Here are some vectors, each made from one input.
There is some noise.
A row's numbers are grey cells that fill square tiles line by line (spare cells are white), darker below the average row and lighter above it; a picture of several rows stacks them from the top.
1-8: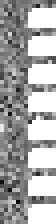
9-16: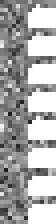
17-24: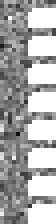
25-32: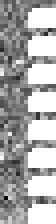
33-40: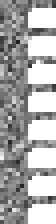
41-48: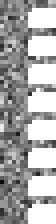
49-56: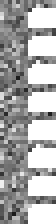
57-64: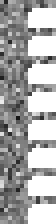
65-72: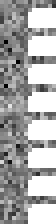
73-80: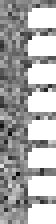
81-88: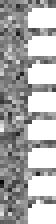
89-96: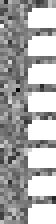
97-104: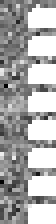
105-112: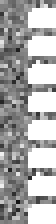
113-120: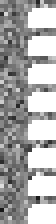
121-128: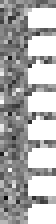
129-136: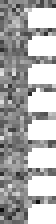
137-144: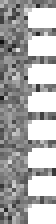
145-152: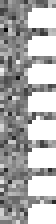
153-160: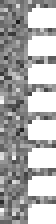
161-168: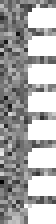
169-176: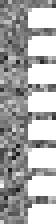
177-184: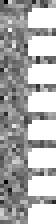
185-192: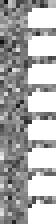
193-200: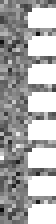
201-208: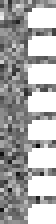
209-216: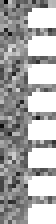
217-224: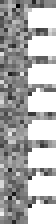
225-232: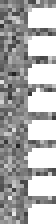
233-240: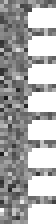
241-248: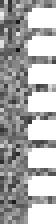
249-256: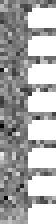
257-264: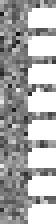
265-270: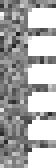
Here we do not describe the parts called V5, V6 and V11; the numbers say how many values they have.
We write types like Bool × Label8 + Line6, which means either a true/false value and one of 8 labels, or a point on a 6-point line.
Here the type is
Bool × (Tree7 + V6) + (Tree10 + V11) × V5.
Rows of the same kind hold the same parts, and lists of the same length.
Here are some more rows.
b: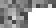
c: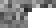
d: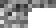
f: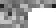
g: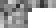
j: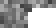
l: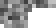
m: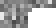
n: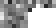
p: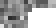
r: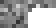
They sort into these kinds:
b, c, j
d, g
f, m, n, r
l, p

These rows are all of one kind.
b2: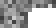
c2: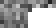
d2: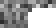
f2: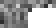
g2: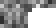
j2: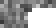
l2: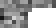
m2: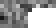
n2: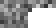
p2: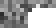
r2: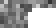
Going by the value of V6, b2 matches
c2, d2, f2 and n2.
